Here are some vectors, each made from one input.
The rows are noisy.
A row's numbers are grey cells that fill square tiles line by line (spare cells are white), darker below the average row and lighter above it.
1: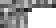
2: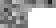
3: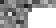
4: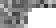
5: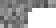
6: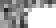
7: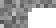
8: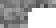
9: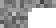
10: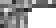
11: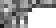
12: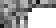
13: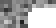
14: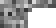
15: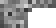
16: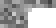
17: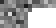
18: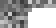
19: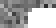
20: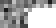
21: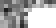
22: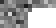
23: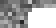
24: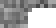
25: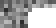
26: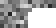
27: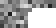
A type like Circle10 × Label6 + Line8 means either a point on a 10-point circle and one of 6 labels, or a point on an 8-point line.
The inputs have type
Line3 × Line4.
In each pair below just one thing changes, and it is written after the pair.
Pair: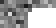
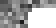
the place on the 4-point line
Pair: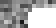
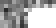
the place on the 4-point line
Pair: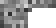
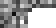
the place on the 4-point line
